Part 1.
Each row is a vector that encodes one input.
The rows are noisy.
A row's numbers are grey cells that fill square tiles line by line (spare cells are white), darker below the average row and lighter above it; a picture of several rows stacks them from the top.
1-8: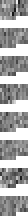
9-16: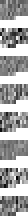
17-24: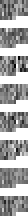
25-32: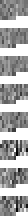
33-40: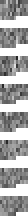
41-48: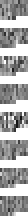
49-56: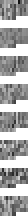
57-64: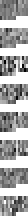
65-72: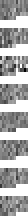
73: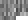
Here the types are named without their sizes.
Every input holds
a point on a line.
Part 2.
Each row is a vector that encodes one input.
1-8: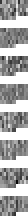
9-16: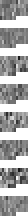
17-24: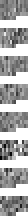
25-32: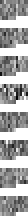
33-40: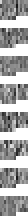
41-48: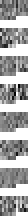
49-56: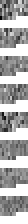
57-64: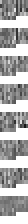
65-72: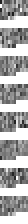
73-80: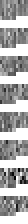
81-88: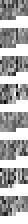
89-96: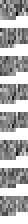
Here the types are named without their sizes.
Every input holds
a point on a line.
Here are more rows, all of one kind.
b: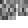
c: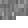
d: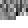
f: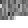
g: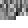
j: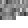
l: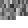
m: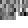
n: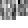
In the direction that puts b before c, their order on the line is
b, n, l, m, j, c, g, d, f.
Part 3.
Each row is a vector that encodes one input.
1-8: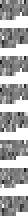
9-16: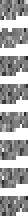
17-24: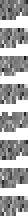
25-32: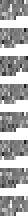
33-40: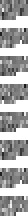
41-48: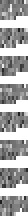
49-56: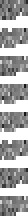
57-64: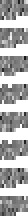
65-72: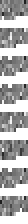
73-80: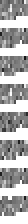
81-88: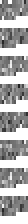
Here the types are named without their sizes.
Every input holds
a point on a circle.
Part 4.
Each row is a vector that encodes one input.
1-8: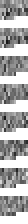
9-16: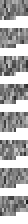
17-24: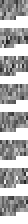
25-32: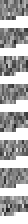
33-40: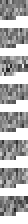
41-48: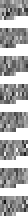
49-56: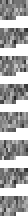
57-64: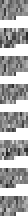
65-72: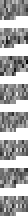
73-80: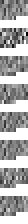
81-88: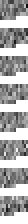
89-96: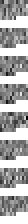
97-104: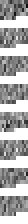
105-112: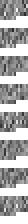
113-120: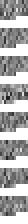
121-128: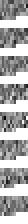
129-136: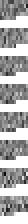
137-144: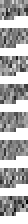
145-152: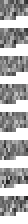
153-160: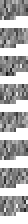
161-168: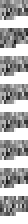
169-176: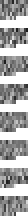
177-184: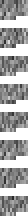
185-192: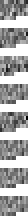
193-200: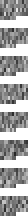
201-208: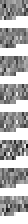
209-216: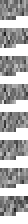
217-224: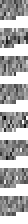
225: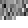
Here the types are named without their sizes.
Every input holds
a point on a line.
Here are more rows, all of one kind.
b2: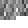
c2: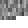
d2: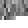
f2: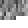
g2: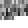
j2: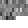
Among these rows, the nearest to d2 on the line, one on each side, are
b2 and g2.
